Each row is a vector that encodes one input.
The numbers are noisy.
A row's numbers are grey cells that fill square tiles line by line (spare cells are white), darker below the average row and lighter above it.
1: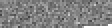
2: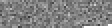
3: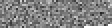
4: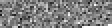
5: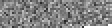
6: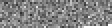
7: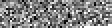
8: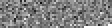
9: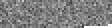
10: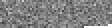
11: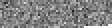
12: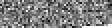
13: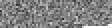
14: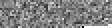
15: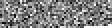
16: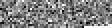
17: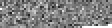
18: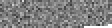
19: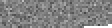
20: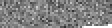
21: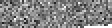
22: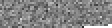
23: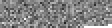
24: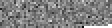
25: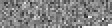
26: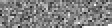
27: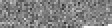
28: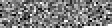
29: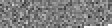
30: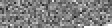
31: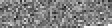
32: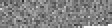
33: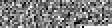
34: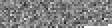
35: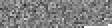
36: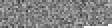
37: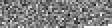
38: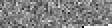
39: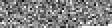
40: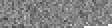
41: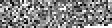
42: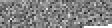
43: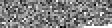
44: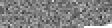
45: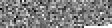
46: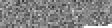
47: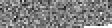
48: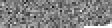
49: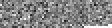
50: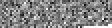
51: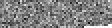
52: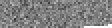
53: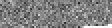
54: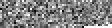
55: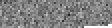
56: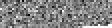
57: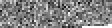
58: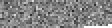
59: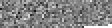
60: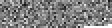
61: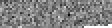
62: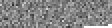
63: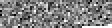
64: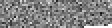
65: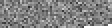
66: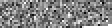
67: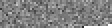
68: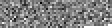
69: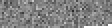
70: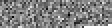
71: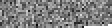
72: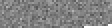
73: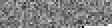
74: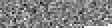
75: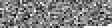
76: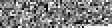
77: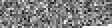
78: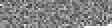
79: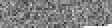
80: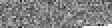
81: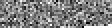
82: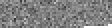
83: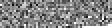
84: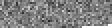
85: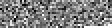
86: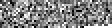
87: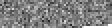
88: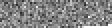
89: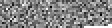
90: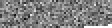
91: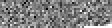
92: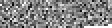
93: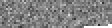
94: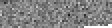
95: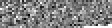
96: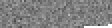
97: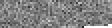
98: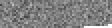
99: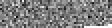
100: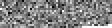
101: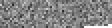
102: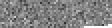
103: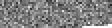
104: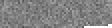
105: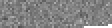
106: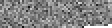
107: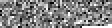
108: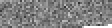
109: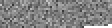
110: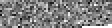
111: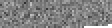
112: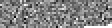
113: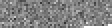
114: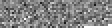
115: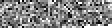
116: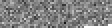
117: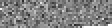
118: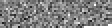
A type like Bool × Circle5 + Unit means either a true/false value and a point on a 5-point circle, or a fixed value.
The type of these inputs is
Line5 + List2(Bool × Line4 × Line4).
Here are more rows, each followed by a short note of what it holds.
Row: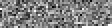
a list of two items
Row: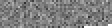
a list of one item
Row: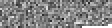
a list of two items
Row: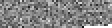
a list of one item
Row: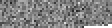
a point on a 5-point line
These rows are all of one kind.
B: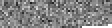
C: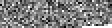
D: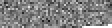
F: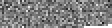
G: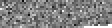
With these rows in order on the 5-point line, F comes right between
B and D.
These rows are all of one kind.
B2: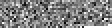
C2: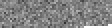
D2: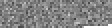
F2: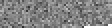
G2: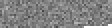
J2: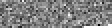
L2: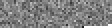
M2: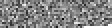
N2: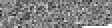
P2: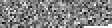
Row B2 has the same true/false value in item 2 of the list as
F2 and M2.
